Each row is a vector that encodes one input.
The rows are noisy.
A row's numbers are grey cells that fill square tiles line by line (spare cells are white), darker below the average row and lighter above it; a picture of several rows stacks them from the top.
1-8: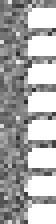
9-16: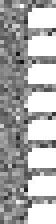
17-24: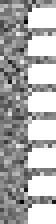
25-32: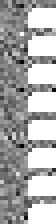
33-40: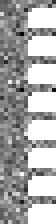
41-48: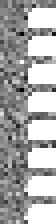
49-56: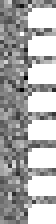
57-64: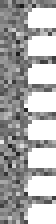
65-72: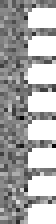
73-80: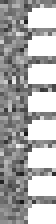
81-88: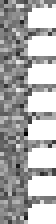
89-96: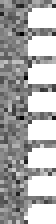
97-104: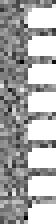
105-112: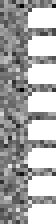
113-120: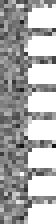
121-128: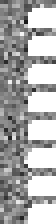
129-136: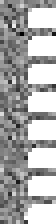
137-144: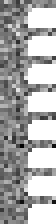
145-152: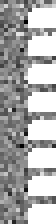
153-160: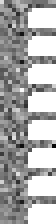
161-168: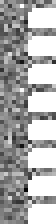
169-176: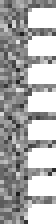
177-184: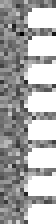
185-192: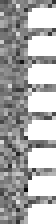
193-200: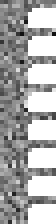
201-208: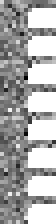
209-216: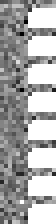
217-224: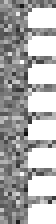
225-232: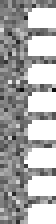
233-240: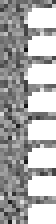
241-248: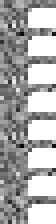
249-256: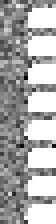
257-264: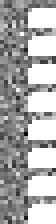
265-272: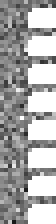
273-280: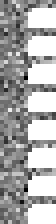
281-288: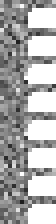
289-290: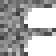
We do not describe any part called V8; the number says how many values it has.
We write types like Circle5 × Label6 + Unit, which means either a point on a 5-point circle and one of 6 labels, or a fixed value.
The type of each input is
Bool × (Tree13 + V8).
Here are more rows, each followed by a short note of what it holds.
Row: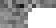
a node of a 13-node tree and a true/false value
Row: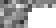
a true/false value and a value of V8
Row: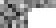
a true/false value and a value of V8
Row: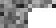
a node of a 13-node tree and a true/false value
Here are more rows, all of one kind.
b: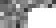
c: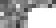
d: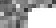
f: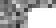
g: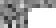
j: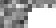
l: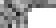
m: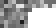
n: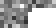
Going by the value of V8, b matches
c and d.
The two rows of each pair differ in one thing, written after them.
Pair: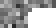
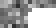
the true/false value
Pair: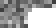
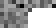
the node of the tree
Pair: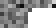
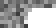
the node of the tree
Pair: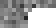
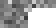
the true/false value
